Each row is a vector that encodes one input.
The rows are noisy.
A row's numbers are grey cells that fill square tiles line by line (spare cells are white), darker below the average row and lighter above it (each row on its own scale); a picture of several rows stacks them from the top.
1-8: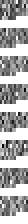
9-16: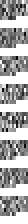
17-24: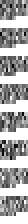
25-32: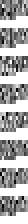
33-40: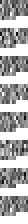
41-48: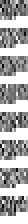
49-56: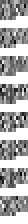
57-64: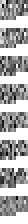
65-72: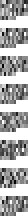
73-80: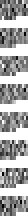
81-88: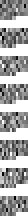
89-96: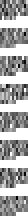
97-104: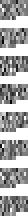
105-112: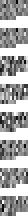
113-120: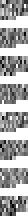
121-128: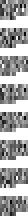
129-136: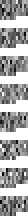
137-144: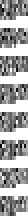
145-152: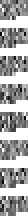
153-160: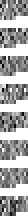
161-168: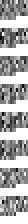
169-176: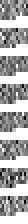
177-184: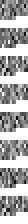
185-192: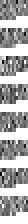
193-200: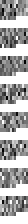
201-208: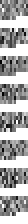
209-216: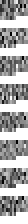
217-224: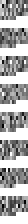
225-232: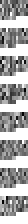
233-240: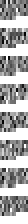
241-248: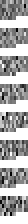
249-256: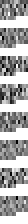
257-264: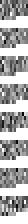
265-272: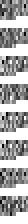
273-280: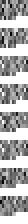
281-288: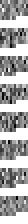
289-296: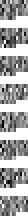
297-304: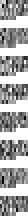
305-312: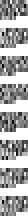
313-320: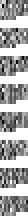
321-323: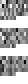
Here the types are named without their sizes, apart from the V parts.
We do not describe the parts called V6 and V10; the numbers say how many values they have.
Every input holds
either a point on a circle, or a point on a line, a value of V6 and a value of V10.
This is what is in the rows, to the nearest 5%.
About 40% of them hold a point on a circle. The rest hold a point on a line, a value of V6 and a value of V10.
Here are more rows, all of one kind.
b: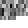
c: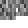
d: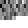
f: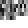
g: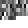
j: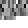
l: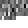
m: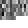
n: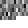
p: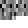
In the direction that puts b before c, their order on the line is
g, b, m, f, c, p, n, l, d, j.
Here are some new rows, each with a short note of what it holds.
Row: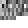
a point on a circle
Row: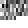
a point on a circle
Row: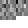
a point on a circle
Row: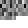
a point on a line, a value of V6 and a value of V10
